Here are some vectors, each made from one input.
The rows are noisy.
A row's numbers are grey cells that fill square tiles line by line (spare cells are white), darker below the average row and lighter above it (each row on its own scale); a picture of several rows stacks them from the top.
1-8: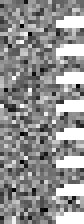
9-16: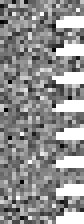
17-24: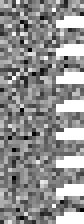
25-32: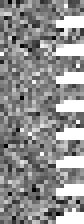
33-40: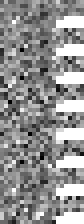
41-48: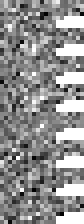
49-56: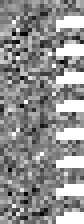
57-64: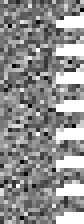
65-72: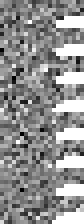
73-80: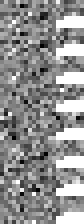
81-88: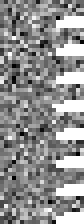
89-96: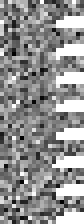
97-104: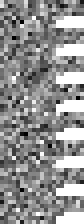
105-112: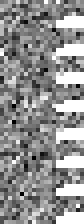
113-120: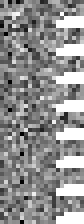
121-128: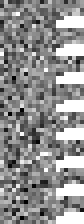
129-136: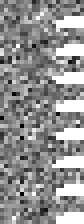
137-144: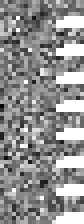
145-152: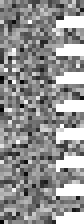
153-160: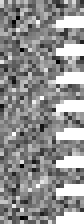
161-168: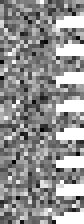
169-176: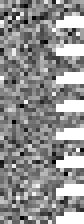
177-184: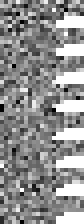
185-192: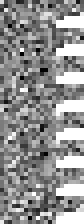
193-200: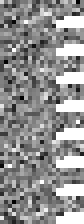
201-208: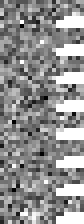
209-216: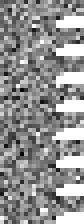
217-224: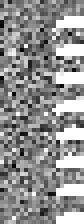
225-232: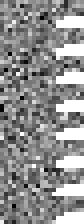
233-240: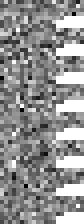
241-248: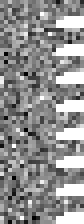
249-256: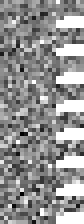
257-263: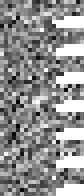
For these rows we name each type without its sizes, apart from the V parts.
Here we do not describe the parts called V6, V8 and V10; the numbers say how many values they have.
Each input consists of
either a label, a point on a line and a true/false value, or a value of V6 and a value of V8, or a value of V10.
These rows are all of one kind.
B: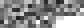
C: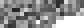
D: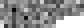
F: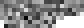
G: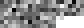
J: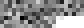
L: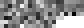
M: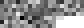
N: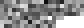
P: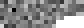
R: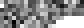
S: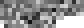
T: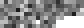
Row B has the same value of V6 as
C, J, M and R.
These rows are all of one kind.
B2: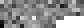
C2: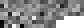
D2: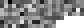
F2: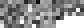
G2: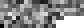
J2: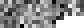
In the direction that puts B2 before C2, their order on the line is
J2, F2, B2, C2, D2, G2.
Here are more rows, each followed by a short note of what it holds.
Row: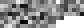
a value of V10
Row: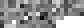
a value of V10
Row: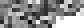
a value of V6 and a value of V8
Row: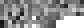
a label, a point on a line and a true/false value
